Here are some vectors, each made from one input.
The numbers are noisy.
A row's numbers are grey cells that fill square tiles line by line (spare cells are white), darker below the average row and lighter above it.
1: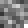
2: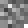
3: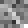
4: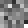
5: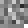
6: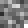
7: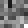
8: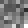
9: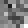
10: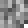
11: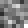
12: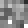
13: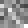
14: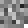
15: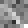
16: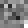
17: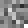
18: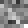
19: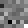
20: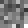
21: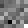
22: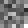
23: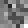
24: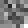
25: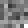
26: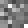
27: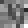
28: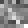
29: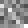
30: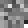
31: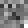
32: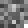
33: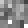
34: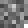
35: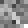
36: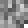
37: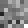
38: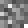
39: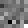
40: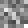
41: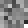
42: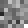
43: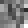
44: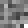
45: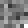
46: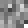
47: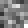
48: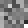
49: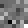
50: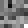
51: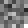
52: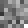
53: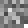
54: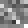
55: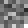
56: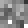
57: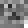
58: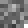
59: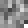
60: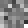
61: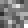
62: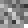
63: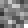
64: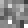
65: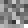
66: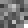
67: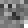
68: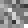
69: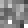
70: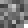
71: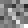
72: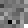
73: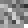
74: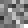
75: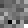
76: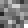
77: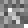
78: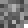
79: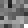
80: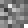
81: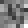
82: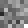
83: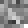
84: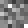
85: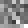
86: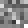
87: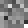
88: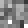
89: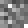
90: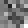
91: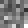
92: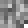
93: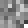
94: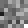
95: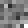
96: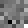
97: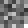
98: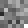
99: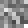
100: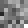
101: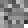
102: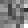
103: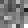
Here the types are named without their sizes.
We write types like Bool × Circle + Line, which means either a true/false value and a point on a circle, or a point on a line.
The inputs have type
Bool × Bool × Bool + Label + Line.
